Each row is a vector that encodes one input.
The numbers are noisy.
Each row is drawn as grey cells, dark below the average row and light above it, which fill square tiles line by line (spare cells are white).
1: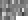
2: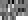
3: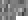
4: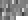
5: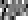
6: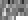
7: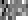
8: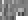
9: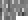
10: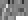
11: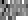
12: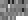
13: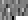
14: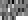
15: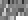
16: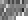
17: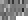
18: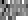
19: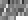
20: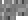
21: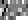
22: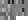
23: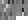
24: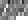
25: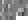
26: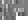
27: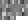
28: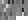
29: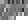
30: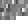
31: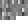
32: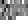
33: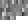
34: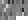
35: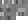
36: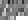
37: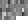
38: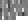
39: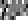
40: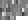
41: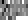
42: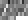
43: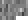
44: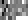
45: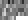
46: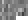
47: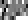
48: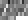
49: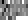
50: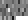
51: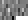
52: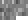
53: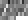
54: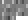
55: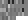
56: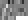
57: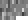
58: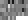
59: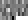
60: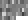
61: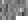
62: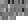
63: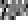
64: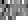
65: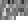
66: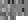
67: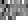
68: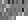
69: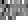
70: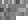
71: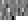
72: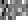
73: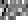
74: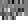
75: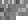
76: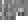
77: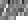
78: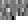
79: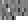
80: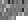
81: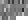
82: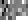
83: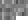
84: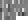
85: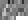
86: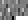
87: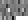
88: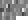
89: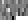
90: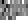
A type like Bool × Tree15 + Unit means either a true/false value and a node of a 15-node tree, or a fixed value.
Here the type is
Line4 × List2(Line5).
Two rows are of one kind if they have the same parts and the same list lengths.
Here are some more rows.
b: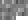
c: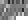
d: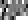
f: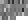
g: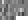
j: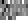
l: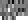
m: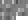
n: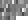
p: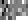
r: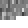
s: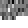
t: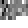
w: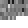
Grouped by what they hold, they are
b, g, m, n, r
c, f, l, s, w
d, j, p, t

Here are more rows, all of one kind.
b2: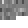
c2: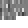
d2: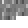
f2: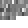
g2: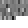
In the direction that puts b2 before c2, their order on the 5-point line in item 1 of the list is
f2, g2, d2, b2, c2.
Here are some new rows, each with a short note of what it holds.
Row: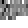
a point on a 4-point line, together with the empty list
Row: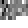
a point on a 4-point line, together with the empty list
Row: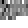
a point on a 4-point line, together with the empty list
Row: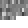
a point on a 4-point line, together with a list of two items
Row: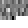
a point on a 4-point line, together with a list of two items
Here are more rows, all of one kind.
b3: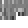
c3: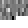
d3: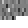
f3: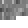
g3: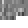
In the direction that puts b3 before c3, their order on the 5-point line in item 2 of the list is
f3, g3, b3, c3, d3.
